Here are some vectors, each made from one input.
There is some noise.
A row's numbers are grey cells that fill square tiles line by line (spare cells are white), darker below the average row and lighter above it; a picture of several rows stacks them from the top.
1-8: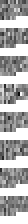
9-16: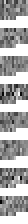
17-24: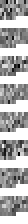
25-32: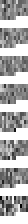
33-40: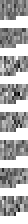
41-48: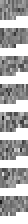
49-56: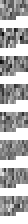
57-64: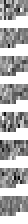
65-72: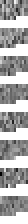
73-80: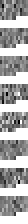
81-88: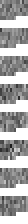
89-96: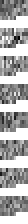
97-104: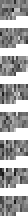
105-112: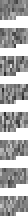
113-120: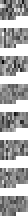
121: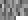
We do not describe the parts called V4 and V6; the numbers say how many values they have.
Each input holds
one of 5 labels, a value of V4 and a value of V6, together with either a fixed value, or four true/false values.
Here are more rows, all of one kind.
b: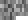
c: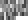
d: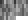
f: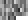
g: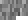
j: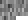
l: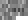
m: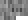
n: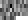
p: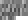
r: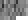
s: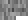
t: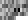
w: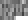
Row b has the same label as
j, n and t.
